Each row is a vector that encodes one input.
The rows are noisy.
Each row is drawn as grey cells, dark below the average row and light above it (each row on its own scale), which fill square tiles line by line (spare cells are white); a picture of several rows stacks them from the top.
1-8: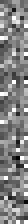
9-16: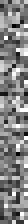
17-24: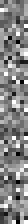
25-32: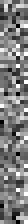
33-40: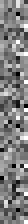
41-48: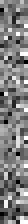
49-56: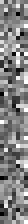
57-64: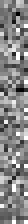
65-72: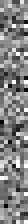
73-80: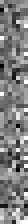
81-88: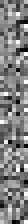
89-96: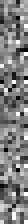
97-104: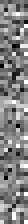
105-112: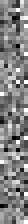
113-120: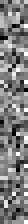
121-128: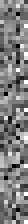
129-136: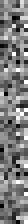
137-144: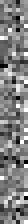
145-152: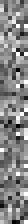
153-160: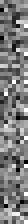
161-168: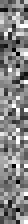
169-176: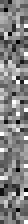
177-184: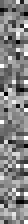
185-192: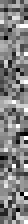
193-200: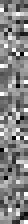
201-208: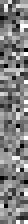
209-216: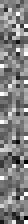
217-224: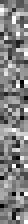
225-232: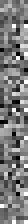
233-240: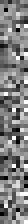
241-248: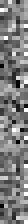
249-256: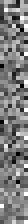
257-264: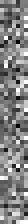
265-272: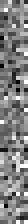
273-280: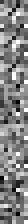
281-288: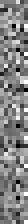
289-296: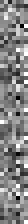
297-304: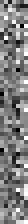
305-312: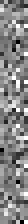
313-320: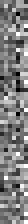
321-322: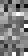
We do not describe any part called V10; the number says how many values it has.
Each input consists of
three true/false values, together with either three labels (each one of 8), or a value of V10.
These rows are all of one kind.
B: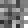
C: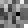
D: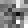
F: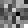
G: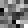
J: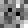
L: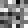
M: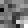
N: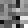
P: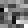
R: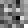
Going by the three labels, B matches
J, M and N.
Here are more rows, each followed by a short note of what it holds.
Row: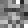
three true/false values and a value of V10
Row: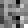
three labels (each one of 8) and three true/false values
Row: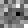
three labels (each one of 8) and three true/false values
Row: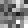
three labels (each one of 8) and three true/false values
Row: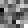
three labels (each one of 8) and three true/false values
